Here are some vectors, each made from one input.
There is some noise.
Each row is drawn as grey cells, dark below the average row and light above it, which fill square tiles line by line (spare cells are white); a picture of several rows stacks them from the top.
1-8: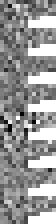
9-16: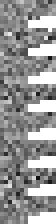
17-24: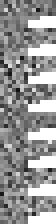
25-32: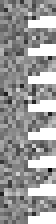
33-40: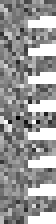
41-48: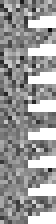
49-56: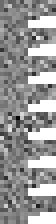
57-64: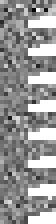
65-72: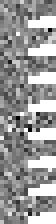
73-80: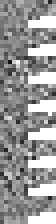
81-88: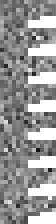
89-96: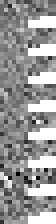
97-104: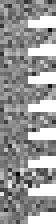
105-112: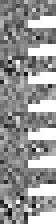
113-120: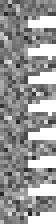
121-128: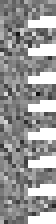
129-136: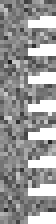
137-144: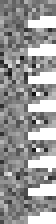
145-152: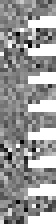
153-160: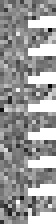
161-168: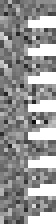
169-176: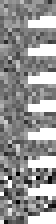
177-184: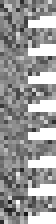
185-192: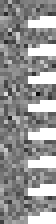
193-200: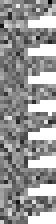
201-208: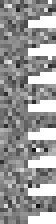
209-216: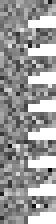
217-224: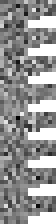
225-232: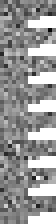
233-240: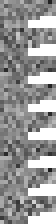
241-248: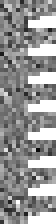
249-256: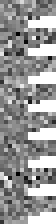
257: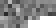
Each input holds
a point on a 9-point line.
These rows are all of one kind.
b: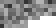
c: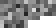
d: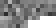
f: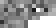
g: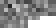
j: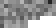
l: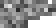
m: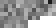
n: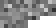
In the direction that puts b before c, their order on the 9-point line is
f, m, j, b, g, d, c, n, l.
